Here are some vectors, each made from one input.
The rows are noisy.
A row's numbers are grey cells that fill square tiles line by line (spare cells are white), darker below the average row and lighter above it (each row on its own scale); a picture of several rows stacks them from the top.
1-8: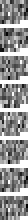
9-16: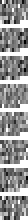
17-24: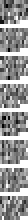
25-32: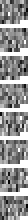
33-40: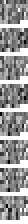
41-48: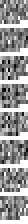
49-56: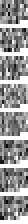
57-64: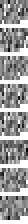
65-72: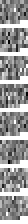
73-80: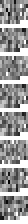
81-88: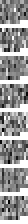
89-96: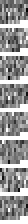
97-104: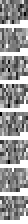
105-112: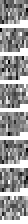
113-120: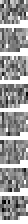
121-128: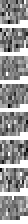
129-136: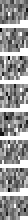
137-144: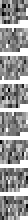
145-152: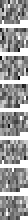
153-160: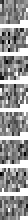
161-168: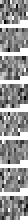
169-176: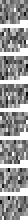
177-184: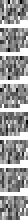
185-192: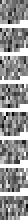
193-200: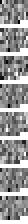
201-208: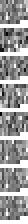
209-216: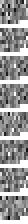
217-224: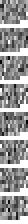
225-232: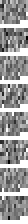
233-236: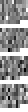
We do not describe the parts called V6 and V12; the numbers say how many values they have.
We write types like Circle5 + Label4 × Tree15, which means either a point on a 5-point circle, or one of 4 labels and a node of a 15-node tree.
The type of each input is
Bool × V6 × V12 + Line7.
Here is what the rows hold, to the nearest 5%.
About 25% of them hold a point on a 7-point line. The rest hold a true/false value, a value of V6 and a value of V12.
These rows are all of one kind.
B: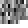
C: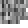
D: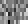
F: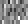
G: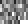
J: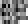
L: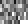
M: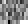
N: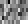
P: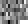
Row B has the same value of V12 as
C and P.
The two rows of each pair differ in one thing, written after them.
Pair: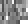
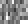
the value of V6
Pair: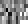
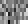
the value of V6
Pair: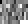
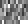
the true/false value
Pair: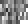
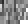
the value of V6
